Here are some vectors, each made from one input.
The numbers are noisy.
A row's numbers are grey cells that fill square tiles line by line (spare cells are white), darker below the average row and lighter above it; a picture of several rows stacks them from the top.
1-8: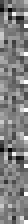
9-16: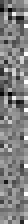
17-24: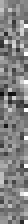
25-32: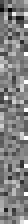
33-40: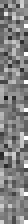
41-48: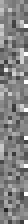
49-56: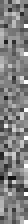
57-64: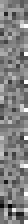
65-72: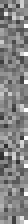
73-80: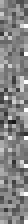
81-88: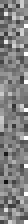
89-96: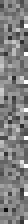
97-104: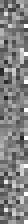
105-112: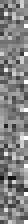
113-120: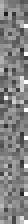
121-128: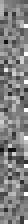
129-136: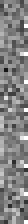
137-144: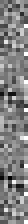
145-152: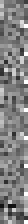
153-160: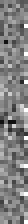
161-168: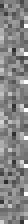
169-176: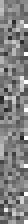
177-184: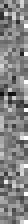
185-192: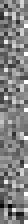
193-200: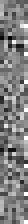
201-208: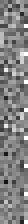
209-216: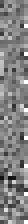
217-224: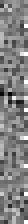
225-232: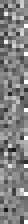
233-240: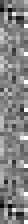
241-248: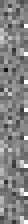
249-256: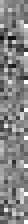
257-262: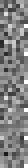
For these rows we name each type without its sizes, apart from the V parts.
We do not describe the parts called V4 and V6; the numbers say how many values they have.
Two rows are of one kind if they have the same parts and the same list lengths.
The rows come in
3 kinds.
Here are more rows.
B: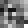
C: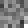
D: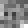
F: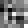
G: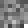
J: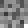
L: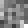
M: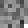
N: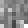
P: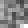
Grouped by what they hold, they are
B, F
C, D, G, J, L, M, P
N

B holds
a node of a tree.
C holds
a point on a circle, a true/false value and a value of V4.
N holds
a true/false value and a value of V6.
